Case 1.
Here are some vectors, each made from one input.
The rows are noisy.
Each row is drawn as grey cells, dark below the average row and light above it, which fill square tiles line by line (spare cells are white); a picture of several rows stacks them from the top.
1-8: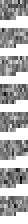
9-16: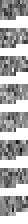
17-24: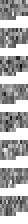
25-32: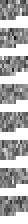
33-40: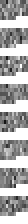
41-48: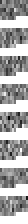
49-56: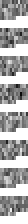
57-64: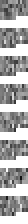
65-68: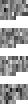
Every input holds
a node of an 8-node tree and three true/false values.
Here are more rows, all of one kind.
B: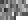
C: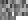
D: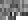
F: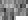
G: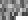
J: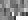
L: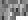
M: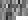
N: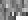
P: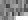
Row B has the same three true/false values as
C, D, J and N.
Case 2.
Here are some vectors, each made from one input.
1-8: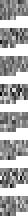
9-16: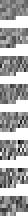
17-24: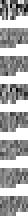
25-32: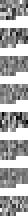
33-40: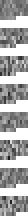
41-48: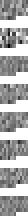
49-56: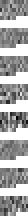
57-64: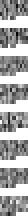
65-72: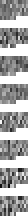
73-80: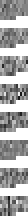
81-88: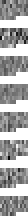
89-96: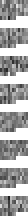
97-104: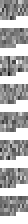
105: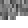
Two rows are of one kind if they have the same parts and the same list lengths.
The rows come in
2 kinds.
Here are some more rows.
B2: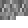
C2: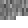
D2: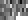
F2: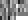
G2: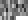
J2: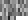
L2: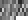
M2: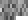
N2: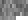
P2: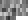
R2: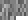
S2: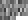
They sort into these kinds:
B2, F2, J2, L2, N2, R2
C2, D2, G2, M2, P2, S2

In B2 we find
a point on a 10-point circle.
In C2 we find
three true/false values.
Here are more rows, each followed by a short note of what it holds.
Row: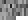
a point on a 10-point circle
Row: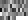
a point on a 10-point circle
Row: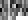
three true/false values
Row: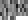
three true/false values
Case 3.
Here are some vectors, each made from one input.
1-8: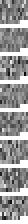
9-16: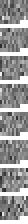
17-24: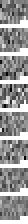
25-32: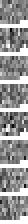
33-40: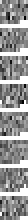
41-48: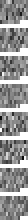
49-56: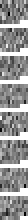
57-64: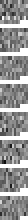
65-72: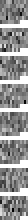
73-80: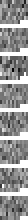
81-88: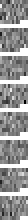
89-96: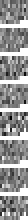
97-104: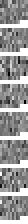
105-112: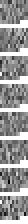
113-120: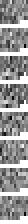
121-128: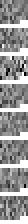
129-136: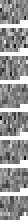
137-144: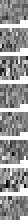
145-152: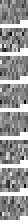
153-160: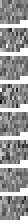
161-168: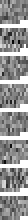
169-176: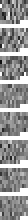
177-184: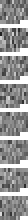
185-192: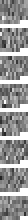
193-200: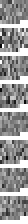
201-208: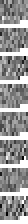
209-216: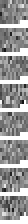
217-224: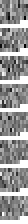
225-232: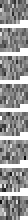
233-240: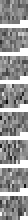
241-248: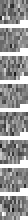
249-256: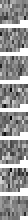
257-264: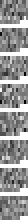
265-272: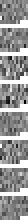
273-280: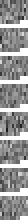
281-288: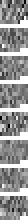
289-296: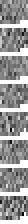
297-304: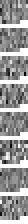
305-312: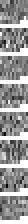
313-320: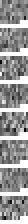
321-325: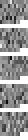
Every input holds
three true/false values, together with either a fixed value, or a node of an 8-node tree.
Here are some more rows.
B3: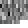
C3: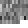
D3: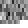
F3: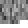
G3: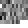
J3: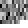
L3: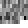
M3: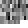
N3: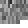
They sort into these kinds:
B3, D3, F3, J3
C3, G3, L3, M3, N3

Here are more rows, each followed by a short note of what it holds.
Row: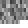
a node of an 8-node tree and three true/false values
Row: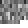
a node of an 8-node tree and three true/false values
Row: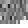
a node of an 8-node tree and three true/false values
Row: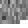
three true/false values
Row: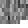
three true/false values
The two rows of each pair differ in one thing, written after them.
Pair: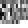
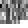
the node of the tree
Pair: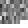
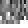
the node of the tree
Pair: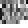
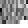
one of the three true/false values
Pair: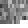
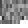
one of the three true/false values
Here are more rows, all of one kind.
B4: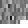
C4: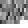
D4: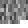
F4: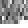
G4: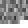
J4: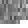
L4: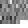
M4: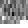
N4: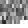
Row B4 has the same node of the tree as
J4 and L4.
